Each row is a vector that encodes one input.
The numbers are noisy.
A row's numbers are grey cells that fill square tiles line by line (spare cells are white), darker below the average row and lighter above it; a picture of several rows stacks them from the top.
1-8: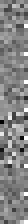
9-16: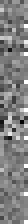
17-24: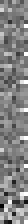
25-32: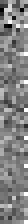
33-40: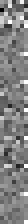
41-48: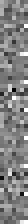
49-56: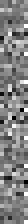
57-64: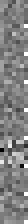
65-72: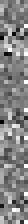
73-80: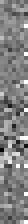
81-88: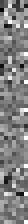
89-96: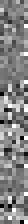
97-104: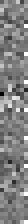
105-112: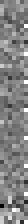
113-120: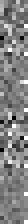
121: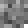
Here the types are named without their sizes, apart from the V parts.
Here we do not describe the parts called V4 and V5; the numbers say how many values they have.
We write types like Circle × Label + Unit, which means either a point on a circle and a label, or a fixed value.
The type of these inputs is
(Bool × Bool × Bool + Unit) × Circle × V4 + V5.
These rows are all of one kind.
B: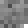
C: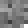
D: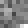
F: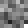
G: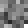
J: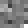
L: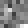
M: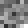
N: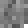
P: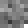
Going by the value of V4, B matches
F, M, N and P.
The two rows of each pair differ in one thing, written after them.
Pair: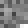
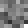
the value of V4
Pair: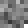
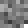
the value of V4
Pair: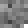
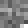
the place on the circle
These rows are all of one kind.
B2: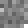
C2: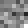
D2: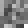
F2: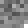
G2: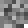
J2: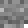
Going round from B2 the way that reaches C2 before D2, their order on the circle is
B2, C2, G2, D2, J2, F2.
